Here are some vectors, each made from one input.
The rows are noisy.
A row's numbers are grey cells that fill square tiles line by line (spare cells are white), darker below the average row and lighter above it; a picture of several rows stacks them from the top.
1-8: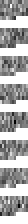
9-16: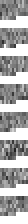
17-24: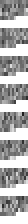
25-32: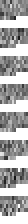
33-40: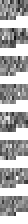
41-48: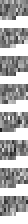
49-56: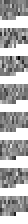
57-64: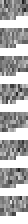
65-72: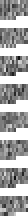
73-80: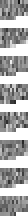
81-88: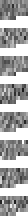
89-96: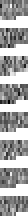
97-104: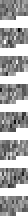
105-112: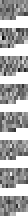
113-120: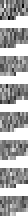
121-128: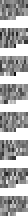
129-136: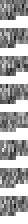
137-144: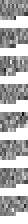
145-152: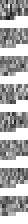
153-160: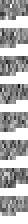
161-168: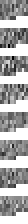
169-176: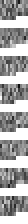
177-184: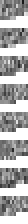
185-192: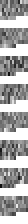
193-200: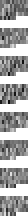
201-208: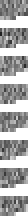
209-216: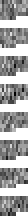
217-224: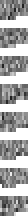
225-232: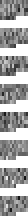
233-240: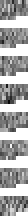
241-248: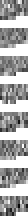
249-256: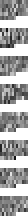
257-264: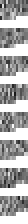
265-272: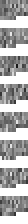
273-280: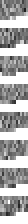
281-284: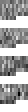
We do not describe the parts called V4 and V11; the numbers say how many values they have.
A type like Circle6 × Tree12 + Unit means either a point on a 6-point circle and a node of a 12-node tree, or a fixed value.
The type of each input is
(Bool × Bool × Bool + V4) × V4 + Line7 + Tree9 × V11.
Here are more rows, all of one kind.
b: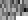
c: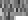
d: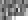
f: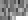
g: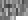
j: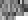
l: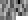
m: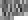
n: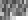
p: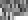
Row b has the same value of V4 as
c, j, m and p.
